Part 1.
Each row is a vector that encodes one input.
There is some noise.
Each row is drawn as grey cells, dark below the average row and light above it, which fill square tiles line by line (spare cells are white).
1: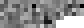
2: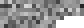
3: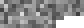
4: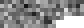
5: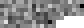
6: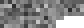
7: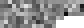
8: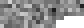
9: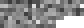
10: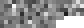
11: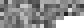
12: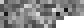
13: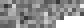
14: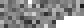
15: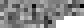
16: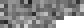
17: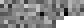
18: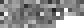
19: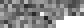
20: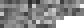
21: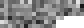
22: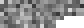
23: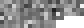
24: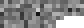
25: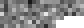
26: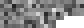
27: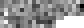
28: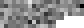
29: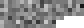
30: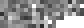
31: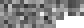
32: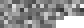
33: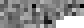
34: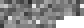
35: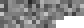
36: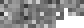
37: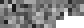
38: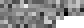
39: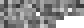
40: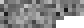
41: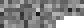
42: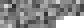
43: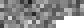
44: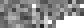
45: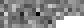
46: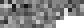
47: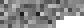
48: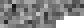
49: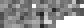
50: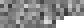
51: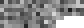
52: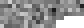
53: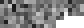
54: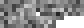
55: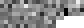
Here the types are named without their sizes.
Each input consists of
a point on each of two lines and four true/false values.
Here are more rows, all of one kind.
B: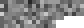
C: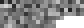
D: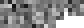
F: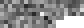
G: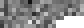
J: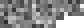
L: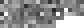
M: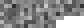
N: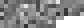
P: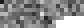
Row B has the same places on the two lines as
N and P.
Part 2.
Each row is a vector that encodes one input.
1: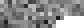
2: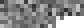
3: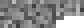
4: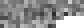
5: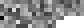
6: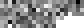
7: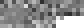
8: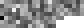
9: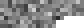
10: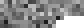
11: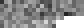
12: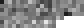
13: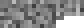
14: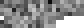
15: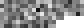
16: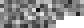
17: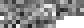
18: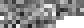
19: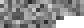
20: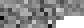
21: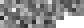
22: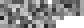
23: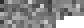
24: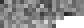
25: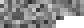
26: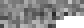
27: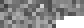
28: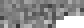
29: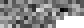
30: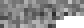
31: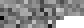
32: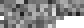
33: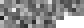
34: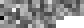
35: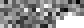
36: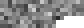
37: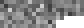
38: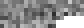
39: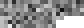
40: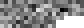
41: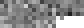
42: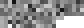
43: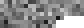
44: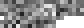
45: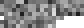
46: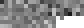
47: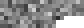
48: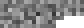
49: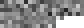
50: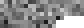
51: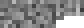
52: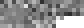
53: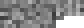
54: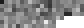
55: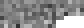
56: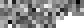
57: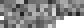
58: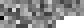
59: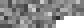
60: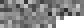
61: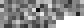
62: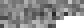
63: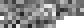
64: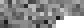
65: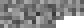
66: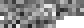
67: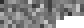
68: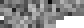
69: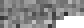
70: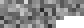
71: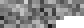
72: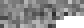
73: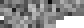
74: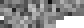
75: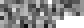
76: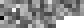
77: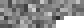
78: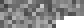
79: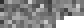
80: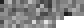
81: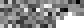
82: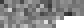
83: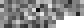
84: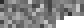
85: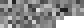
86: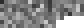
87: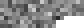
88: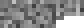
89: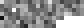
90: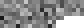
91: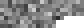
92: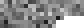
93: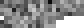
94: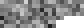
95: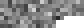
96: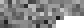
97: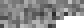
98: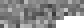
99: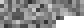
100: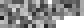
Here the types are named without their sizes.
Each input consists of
a point on a line, together with either a fixed value, or three true/false values.
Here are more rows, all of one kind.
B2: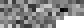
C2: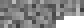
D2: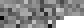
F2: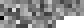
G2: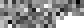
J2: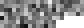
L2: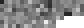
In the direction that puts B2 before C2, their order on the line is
G2, B2, L2, C2, D2, F2, J2.
